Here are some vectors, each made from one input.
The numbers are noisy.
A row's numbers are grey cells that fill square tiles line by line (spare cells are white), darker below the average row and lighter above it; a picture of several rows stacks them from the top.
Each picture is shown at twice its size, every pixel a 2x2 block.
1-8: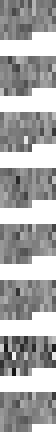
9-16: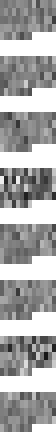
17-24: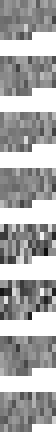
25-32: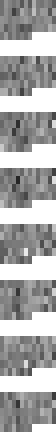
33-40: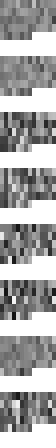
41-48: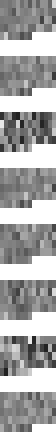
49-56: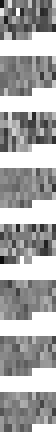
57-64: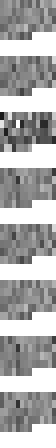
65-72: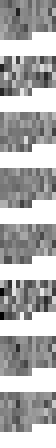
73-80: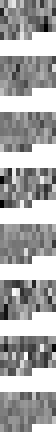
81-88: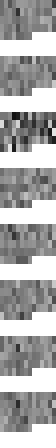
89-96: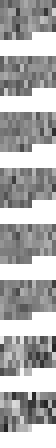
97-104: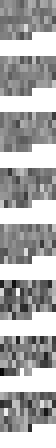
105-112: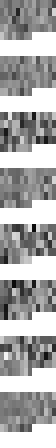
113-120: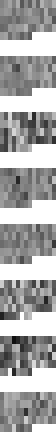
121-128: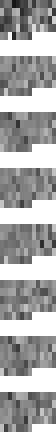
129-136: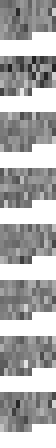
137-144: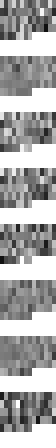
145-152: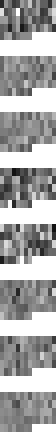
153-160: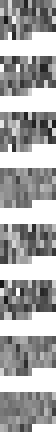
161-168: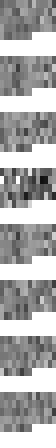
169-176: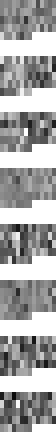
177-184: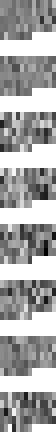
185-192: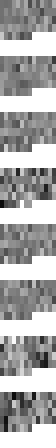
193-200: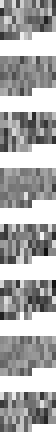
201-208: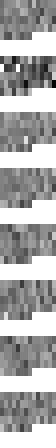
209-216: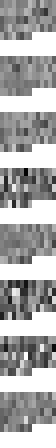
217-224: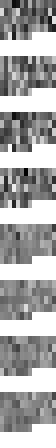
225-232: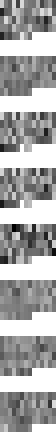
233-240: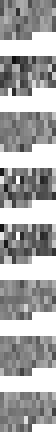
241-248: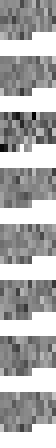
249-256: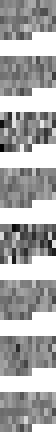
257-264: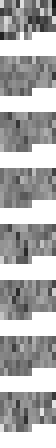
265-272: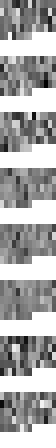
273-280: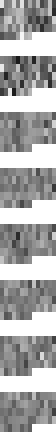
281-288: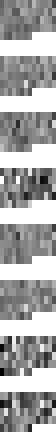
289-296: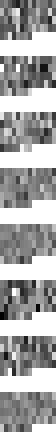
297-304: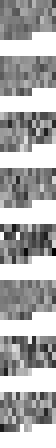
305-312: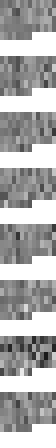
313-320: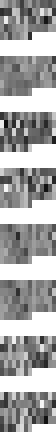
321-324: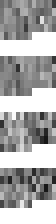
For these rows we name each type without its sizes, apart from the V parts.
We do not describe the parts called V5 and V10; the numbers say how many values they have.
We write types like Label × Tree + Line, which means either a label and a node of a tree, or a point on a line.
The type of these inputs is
Bool × Line × V10 + Tree × V5.
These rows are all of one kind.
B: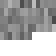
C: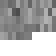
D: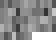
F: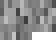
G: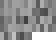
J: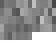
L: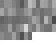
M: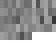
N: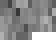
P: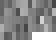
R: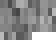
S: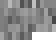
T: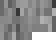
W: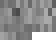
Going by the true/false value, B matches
G, L, M and S.
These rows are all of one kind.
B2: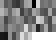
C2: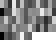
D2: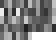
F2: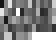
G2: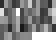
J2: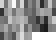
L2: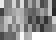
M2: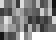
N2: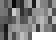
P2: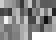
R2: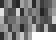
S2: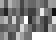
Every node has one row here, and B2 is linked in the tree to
P2 and R2.
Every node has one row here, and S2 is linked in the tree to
D2.
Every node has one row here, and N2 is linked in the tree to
G2.
